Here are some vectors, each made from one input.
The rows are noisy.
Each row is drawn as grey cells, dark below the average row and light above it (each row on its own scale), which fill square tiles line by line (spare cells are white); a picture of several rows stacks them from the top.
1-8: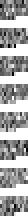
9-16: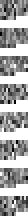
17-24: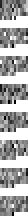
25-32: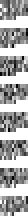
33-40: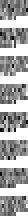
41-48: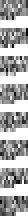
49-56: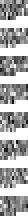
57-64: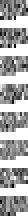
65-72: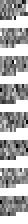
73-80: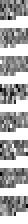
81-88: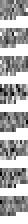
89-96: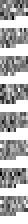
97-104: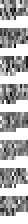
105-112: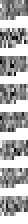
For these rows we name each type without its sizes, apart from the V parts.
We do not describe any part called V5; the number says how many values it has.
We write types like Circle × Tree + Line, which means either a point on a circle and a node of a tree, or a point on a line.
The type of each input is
(Bool × Tree + Unit) × V5.
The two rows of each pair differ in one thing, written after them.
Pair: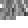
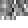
the true/false value
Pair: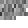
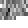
the node of the tree
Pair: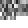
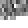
the node of the tree
